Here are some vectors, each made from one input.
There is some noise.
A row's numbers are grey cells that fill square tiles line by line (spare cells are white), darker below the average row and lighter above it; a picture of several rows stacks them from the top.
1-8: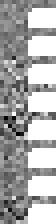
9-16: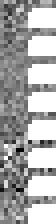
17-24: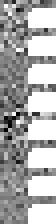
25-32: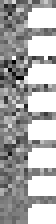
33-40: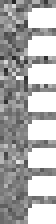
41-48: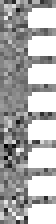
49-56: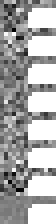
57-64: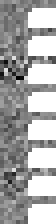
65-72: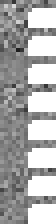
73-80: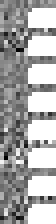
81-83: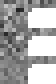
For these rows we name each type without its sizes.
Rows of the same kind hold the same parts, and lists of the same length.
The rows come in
2 kinds.
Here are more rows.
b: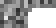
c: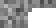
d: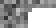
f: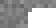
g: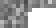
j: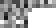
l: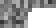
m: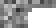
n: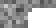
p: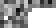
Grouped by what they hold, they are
b, c, g, j, l, m, n, p
d, f

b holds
a point on a line and four true/false values.
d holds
a point on a line.
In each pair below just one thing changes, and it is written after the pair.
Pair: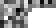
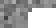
one of the four true/false values
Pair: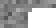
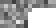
the place on the line
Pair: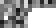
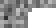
the place on the line
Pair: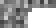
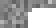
one of the four true/false values
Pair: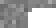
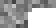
one of the four true/false values
